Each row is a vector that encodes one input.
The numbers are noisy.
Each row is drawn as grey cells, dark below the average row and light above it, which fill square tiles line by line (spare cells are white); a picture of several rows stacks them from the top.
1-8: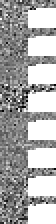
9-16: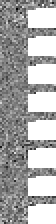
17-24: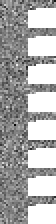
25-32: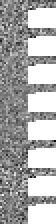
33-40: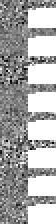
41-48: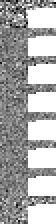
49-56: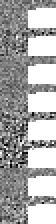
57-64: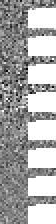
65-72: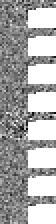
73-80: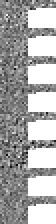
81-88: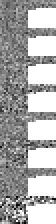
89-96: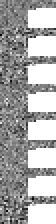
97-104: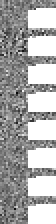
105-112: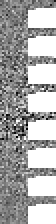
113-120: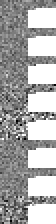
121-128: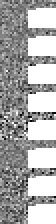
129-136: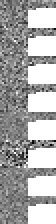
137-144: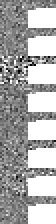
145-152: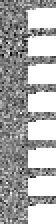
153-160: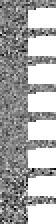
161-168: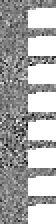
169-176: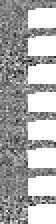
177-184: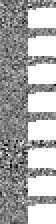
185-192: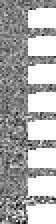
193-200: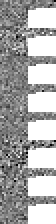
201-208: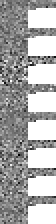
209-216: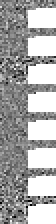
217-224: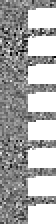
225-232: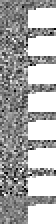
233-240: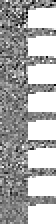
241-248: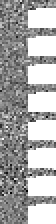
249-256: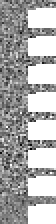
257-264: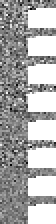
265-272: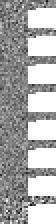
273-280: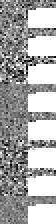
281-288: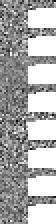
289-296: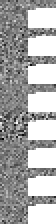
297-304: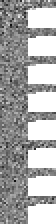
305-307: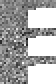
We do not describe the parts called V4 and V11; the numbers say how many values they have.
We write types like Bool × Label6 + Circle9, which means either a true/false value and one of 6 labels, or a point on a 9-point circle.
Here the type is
List2(Bool × Line5) + V4 × V11.
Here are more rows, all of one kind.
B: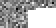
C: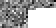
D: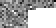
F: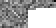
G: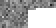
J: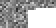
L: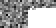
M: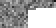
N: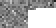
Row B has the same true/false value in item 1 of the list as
G, M and N.
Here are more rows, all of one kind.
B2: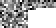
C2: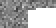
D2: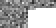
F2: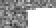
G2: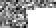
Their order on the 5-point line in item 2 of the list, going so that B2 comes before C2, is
F2, B2, C2, D2, G2.
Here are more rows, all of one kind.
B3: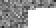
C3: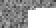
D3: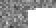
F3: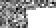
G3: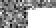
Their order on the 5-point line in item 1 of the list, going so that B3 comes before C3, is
B3, F3, D3, G3, C3.
